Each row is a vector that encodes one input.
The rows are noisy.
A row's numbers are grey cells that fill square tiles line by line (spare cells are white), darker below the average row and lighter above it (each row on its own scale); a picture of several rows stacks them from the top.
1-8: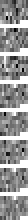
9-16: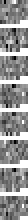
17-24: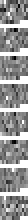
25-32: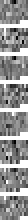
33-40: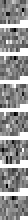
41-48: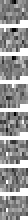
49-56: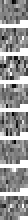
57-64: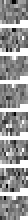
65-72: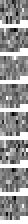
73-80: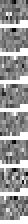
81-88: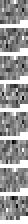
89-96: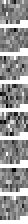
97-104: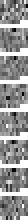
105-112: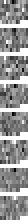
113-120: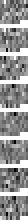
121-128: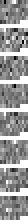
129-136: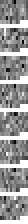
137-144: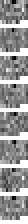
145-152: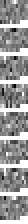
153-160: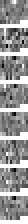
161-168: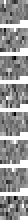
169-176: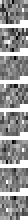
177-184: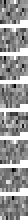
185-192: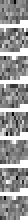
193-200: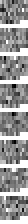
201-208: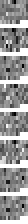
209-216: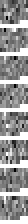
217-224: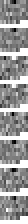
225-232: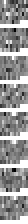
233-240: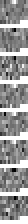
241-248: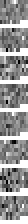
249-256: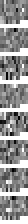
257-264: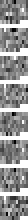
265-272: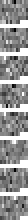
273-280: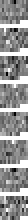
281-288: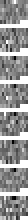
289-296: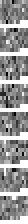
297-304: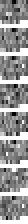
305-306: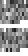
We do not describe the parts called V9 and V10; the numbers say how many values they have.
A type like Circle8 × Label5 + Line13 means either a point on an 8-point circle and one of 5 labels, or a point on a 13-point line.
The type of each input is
Bool × (Line3 × Line4 + Line6) × V9 + V10.
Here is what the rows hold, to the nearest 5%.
About 75% of them hold a true/false value and a value of V9, together with either a point on a 3-point line and a point on a 4-point line, or a point on a 6-point line. The rest hold a value of V10.
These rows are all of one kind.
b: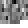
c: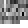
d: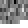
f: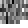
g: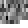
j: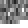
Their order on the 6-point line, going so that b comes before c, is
d, j, g, f, b, c.
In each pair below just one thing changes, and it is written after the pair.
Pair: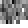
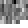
the value of V9
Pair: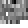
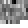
the place on the 3-point line
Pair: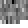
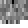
the true/false value
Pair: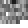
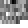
the place on the 4-point line
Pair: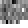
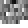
the value of V9
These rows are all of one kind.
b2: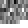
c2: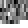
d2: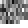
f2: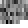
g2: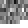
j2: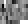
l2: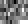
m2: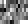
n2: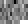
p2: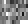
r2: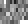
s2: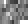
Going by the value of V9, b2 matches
g2 and l2.
